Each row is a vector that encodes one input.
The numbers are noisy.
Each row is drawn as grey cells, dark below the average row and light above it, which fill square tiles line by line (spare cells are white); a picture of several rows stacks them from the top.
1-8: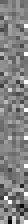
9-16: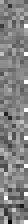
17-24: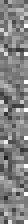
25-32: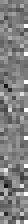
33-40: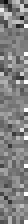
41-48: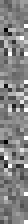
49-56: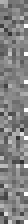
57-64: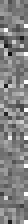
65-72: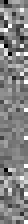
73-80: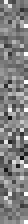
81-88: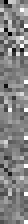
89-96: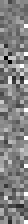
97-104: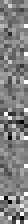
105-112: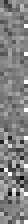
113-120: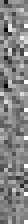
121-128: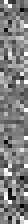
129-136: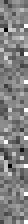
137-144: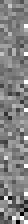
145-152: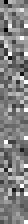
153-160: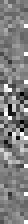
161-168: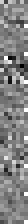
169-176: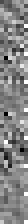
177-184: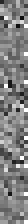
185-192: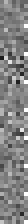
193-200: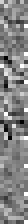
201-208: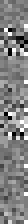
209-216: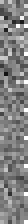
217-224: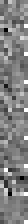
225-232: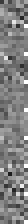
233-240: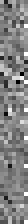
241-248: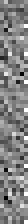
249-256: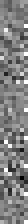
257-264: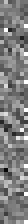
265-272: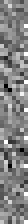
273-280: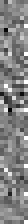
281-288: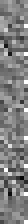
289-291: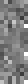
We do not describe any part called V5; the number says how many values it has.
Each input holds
a list of up to two items, each a true/false value and a value of V5.
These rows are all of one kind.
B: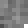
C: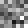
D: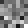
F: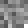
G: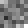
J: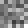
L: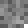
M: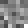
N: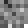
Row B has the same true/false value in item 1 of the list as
G, L and N.
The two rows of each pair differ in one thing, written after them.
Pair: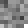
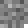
the value of V5 in item 1 of the list
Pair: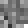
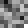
the true/false value in item 2 of the list
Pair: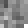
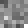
the value of V5 in item 1 of the list
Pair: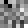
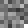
the value of V5 in item 2 of the list
